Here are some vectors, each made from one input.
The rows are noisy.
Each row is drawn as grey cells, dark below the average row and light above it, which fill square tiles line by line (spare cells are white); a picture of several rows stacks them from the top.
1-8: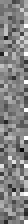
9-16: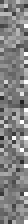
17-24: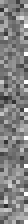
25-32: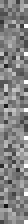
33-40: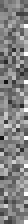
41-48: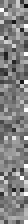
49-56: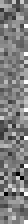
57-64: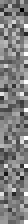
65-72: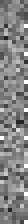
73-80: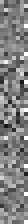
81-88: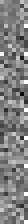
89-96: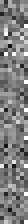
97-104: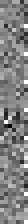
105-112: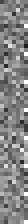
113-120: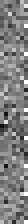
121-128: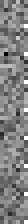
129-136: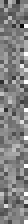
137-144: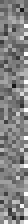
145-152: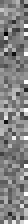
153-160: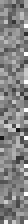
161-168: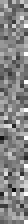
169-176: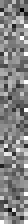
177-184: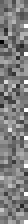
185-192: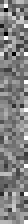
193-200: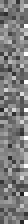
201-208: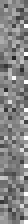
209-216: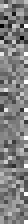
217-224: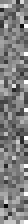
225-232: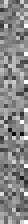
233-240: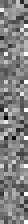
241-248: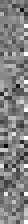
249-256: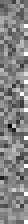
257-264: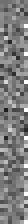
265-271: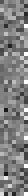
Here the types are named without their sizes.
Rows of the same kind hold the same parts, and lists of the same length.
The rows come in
2 kinds.
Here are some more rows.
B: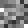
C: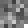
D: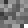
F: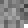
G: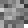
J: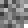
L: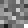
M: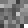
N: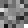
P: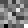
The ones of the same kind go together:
B, C, F, G, L, N, P
D, J, M

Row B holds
a point on a line.
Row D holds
a point on a circle and a true/false value.
